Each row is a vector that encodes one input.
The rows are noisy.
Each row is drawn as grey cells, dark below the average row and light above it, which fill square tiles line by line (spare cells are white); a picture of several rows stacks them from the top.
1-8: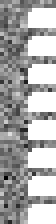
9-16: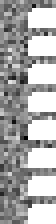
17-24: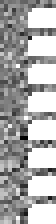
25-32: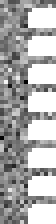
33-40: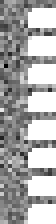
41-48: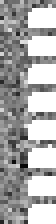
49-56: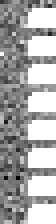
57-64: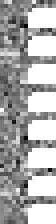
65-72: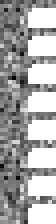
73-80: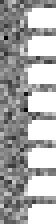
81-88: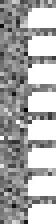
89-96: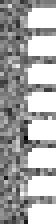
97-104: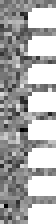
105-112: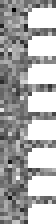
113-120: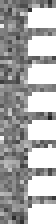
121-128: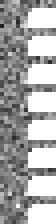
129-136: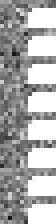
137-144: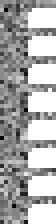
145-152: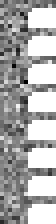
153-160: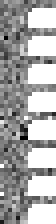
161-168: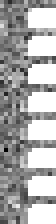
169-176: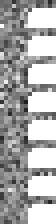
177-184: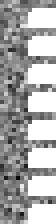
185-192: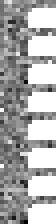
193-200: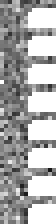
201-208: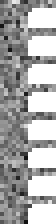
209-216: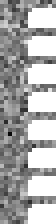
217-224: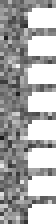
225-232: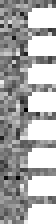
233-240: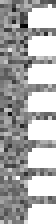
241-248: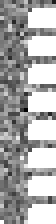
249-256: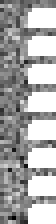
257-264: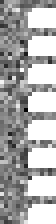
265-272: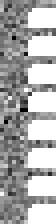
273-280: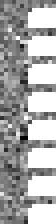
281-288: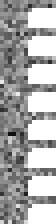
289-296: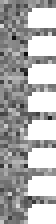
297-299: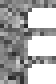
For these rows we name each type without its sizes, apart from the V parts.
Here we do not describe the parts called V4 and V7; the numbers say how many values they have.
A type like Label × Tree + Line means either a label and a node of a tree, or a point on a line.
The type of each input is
(Label × (Line + V4) + V7) × (Tree + Unit).
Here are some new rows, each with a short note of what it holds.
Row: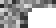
a node of a tree and a value of V7
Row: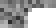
a label, a point on a line and a node of a tree
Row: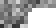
a label, a point on a line and a node of a tree
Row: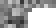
a label, a point on a line and a node of a tree
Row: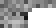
a value of V7
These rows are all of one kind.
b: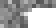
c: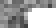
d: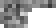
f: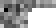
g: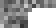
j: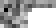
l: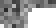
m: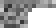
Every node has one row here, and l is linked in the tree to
b and d.
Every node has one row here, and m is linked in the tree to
f.
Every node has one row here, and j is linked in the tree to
f.
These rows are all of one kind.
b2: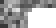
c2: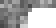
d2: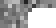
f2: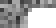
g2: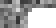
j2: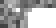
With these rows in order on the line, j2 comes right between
b2 and g2.
